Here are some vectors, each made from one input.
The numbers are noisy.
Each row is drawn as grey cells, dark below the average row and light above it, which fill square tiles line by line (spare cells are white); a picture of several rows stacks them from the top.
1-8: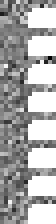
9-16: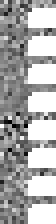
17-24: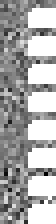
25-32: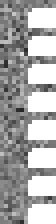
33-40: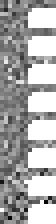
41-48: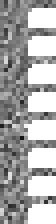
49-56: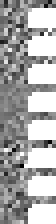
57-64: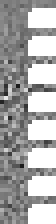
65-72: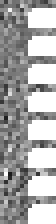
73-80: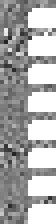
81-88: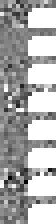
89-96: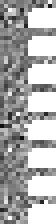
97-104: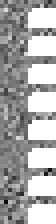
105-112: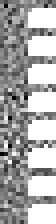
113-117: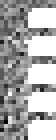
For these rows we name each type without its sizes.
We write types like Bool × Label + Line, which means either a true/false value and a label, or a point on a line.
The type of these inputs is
Bool × Bool × Bool × (Tree + Unit) + Line.
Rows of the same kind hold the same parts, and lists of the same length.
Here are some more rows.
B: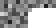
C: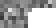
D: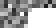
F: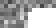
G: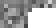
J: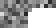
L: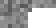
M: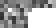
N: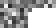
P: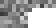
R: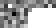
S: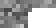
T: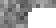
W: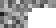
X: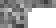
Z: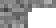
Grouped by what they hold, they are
B, C, G, L, M, N, T, Z
D, F, R, W
J, P, S, X

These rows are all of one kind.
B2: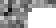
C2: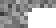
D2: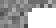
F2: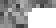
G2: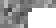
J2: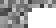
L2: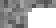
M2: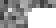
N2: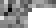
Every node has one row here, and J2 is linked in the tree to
D2 and F2.
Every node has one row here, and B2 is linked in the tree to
F2.
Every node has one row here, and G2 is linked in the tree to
C2 and L2.
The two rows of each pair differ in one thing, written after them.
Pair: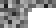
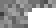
one of the three true/false values
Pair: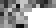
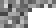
one of the three true/false values
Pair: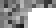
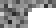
one of the three true/false values
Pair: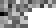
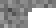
one of the three true/false values
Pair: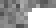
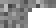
one of the three true/false values
